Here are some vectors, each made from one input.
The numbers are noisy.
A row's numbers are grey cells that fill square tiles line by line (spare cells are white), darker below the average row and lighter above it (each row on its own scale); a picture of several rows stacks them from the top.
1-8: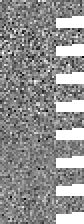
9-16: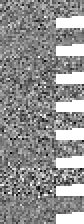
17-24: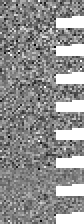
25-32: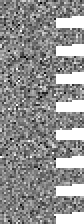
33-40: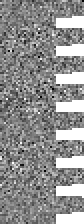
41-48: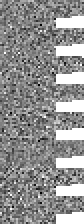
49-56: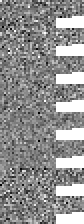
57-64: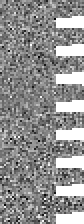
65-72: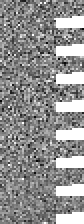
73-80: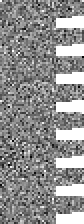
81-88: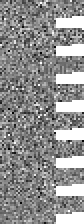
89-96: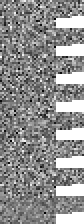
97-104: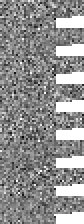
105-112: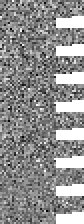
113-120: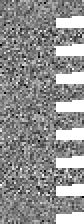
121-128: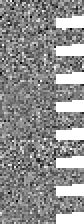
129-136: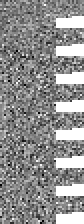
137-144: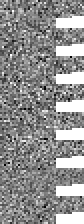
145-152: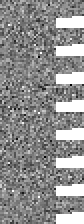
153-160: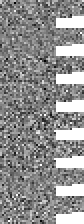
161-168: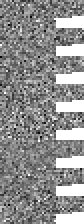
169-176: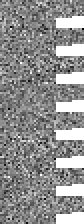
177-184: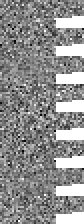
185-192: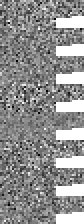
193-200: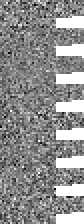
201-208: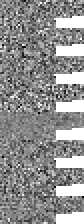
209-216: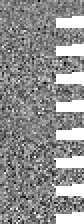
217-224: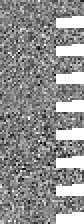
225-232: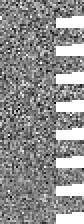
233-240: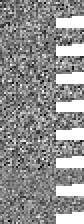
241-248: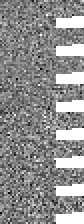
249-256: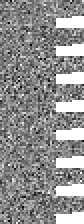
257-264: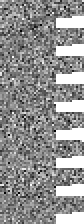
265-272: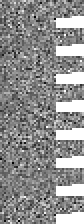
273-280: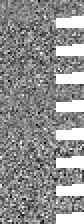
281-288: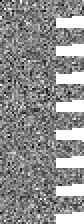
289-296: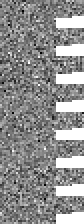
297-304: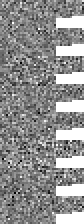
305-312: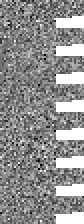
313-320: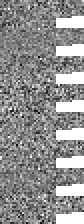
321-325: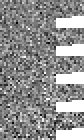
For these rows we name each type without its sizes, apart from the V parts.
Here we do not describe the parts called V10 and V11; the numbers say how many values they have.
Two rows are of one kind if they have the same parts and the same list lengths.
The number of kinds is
2.
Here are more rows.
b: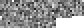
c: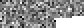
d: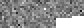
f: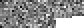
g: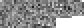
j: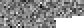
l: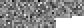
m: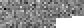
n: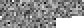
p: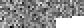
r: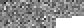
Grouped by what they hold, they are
b, c, f, g, j, m, n, p
d, l, r

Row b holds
a node of each of two trees and a value of V11.
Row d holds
a value of V10 and a value of V11.
